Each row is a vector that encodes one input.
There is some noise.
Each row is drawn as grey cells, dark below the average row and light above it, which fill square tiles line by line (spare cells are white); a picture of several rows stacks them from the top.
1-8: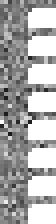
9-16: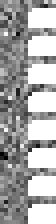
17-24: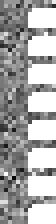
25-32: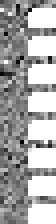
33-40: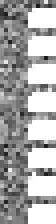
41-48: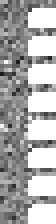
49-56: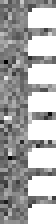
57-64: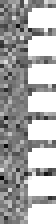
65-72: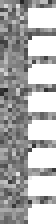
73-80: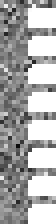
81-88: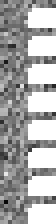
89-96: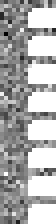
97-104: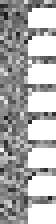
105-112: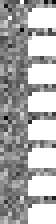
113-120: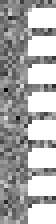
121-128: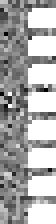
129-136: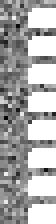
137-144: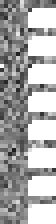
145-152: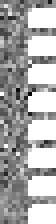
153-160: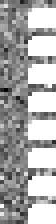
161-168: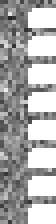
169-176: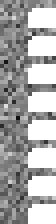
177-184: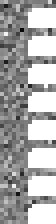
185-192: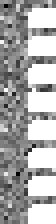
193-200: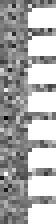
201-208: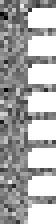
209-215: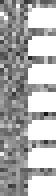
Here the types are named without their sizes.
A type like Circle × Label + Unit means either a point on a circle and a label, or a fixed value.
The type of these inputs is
(Circle + Unit) × List(Line).
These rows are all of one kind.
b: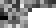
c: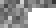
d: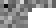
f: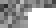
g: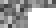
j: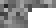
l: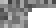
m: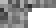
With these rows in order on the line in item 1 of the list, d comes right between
j and m.
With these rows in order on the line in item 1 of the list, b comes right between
c and f.
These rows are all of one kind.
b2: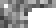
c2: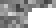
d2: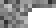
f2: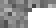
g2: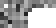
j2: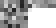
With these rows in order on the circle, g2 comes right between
b2 and j2.
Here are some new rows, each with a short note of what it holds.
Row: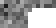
a list of one item
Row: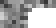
a point on a circle, together with a list of one item
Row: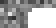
a point on a circle, together with the empty list
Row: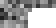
the empty list
